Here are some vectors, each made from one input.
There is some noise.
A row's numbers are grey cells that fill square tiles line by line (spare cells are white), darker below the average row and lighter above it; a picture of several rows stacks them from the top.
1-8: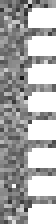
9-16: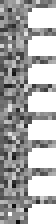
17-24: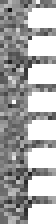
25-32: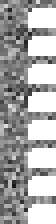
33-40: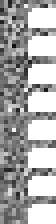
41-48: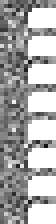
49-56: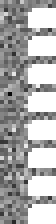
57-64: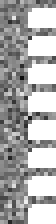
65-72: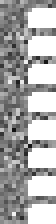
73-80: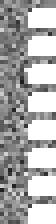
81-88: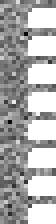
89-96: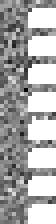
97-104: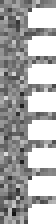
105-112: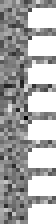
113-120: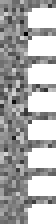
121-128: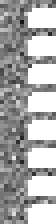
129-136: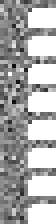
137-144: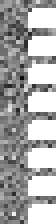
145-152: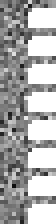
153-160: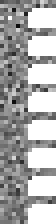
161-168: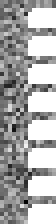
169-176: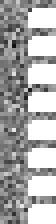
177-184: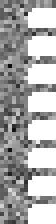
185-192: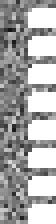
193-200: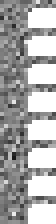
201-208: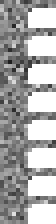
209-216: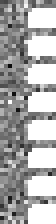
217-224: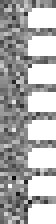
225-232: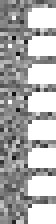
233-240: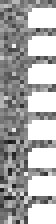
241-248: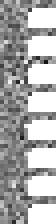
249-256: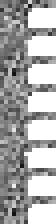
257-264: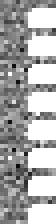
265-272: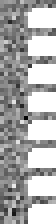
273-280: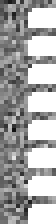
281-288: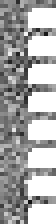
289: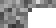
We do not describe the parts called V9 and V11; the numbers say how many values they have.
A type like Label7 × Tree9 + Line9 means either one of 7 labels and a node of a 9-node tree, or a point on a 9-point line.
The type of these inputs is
Line10 × V9 + Line15 + V11.
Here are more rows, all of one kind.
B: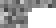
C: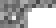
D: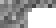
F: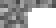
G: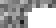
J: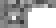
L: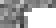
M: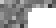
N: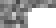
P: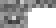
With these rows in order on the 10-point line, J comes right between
N and P.
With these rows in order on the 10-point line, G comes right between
B and L.
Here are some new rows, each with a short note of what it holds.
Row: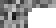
a point on a 15-point line
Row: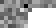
a value of V11
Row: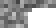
a point on a 10-point line and a value of V9
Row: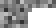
a point on a 10-point line and a value of V9
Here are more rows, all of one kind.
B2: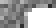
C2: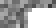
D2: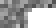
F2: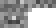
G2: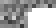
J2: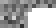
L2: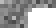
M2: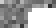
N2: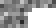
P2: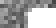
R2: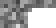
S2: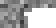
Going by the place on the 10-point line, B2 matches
C2, D2, M2 and P2.
